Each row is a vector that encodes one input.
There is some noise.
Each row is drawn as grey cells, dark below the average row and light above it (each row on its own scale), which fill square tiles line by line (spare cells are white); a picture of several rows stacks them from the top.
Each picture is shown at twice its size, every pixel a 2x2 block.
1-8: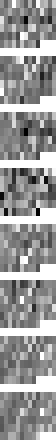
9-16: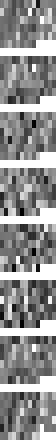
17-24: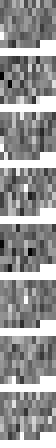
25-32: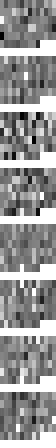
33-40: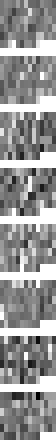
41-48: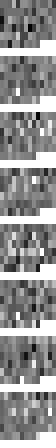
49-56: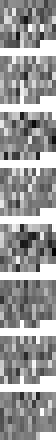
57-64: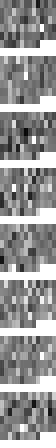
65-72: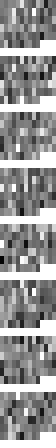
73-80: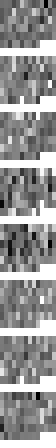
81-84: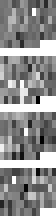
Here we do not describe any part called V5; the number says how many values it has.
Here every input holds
a point on a 6-point line, together with either a point on a 4-point line, or a value of V5.
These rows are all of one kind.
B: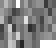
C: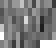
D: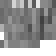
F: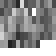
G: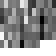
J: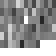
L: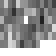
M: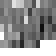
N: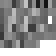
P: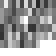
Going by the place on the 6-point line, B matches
J, L and P.
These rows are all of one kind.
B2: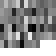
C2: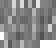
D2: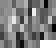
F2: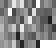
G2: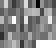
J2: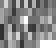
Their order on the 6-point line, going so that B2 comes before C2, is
F2, J2, B2, C2, G2, D2.
